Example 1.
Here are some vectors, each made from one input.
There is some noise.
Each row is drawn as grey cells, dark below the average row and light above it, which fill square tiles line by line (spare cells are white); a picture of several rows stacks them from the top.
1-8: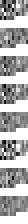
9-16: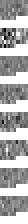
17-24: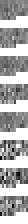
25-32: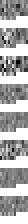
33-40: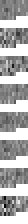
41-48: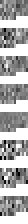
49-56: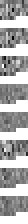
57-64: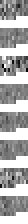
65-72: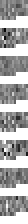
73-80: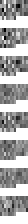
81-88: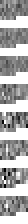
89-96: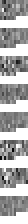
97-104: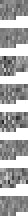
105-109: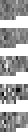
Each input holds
either a point on a 3-point line and a point on a 5-point line, or a point on each of two 12-point lines.
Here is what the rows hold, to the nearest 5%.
About 25% of them hold a point on a 3-point line and a point on a 5-point line. The rest hold a point on each of two 12-point lines.
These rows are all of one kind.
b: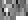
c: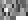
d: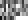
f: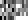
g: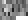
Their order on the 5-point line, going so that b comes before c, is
b, g, d, f, c.
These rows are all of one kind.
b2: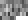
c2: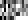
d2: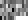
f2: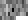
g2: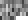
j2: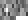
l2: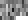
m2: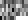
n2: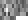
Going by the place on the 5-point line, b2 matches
c2, g2 and n2.
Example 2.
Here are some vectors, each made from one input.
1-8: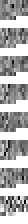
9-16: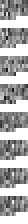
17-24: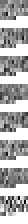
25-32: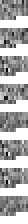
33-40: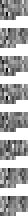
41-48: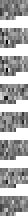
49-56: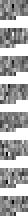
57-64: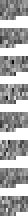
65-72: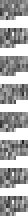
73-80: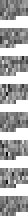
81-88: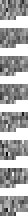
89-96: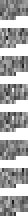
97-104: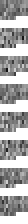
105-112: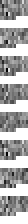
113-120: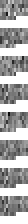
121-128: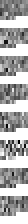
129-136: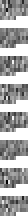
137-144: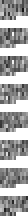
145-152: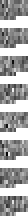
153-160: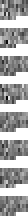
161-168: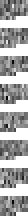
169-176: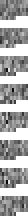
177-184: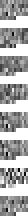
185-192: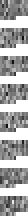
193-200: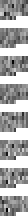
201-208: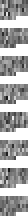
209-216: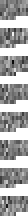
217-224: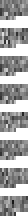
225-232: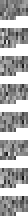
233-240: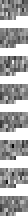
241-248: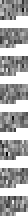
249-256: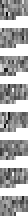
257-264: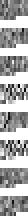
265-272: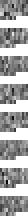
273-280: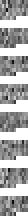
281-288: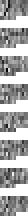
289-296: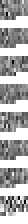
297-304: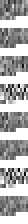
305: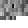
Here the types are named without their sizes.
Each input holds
a list of points on a line.
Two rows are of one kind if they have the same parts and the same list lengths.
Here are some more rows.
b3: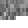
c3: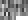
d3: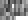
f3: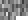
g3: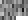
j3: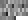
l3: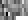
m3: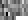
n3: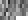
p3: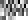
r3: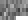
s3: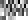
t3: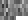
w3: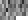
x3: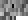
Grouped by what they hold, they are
b3, d3, l3, m3, r3, t3
c3, f3, g3, j3, n3, w3, x3
p3, s3

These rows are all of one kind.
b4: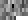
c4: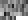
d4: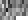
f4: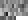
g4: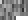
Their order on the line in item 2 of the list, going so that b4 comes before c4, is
d4, b4, g4, f4, c4.
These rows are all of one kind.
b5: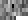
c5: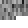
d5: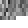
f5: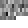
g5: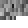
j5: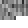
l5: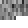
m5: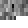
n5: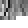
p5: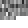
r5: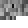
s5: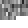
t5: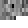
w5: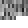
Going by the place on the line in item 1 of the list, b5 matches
g5, m5, r5 and t5.
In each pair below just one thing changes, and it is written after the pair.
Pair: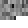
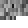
the place on the line in item 2 of the list
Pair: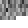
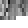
the place on the line in item 2 of the list
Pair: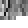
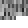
the place on the line in item 1 of the list
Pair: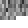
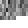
the place on the line in item 2 of the list
